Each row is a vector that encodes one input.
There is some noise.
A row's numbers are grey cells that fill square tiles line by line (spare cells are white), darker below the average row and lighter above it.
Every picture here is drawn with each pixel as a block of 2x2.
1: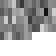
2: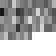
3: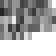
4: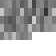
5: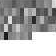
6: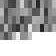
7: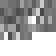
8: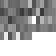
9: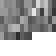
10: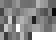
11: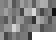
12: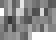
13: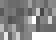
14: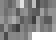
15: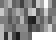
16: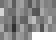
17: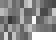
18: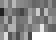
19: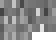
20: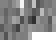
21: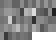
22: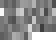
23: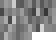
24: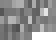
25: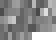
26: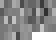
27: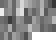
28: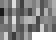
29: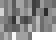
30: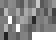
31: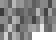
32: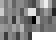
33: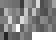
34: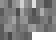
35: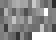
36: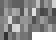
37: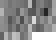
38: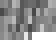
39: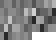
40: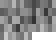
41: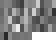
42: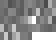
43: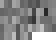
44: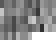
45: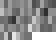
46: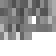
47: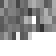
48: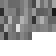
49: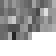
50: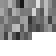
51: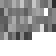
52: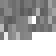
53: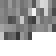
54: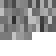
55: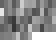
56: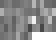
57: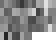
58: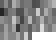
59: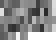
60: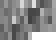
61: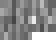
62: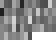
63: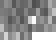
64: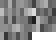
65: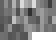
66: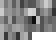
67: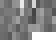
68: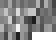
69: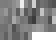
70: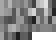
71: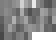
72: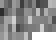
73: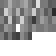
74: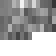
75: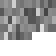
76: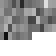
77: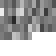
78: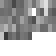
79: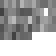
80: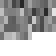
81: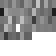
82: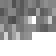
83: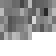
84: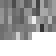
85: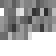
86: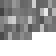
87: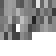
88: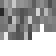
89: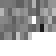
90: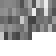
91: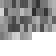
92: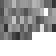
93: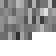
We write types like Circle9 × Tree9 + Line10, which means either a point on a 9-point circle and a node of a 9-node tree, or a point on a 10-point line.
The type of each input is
Bool × Bool × Bool + Line6.
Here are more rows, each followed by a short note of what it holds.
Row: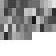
a point on a 6-point line
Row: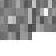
three true/false values
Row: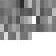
three true/false values
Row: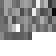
a point on a 6-point line
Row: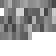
three true/false values
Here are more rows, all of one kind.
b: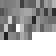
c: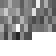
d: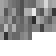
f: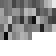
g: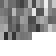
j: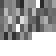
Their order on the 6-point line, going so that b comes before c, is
b, j, c, f, d, g.
